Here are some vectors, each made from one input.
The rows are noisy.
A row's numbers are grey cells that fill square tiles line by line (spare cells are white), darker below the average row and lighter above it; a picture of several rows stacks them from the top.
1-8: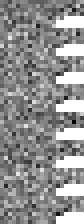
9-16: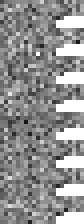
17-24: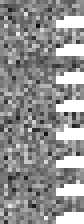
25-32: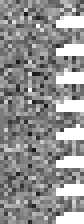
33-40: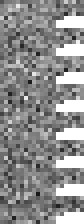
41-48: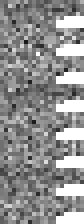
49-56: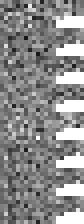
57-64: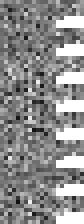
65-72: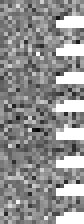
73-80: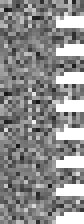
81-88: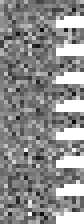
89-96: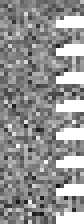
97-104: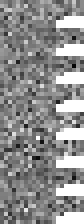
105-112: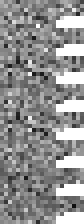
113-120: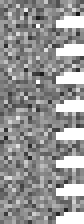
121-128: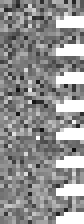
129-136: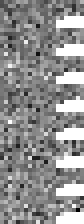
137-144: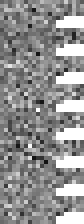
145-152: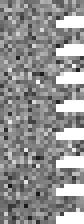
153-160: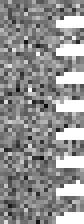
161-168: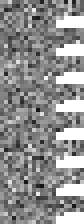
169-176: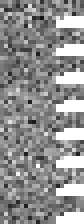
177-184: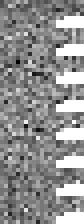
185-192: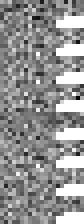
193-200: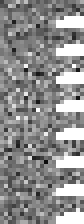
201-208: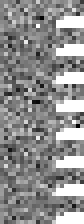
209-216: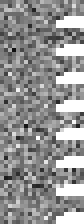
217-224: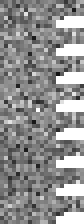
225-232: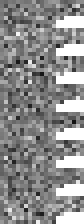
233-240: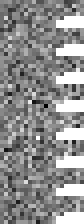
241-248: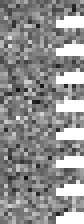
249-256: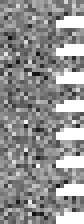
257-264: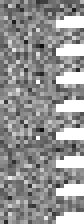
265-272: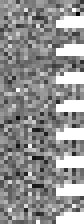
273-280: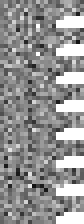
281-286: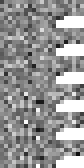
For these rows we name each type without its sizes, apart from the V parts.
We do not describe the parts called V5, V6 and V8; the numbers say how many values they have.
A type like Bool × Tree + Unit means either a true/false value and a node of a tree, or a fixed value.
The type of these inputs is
Bool × (Line × V6 + (Tree + V5) × V8).
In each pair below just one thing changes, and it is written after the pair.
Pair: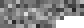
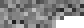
the value of V8
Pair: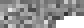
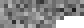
the true/false value
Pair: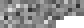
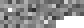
the value of V8
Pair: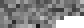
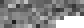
the value of V5
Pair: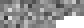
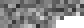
the true/false value
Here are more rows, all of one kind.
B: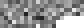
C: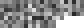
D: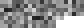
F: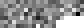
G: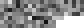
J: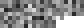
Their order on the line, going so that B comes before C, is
F, G, D, B, C, J.
